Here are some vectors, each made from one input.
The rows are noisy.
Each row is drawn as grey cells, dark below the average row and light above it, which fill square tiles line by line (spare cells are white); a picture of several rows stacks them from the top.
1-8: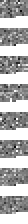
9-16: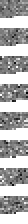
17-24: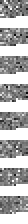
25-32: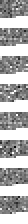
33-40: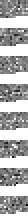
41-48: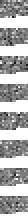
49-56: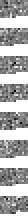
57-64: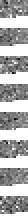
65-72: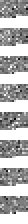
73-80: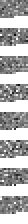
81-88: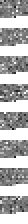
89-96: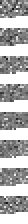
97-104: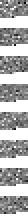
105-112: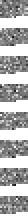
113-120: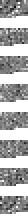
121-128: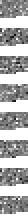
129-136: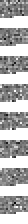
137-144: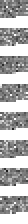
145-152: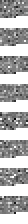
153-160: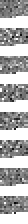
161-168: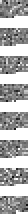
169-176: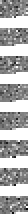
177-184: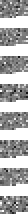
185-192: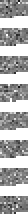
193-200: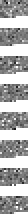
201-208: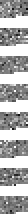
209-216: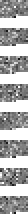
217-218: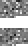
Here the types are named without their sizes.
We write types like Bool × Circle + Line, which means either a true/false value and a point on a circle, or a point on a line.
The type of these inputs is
Circle × Line × Line.
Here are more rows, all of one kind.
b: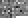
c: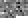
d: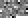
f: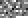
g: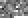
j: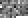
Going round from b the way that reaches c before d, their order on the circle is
b, c, d, f, g, j.
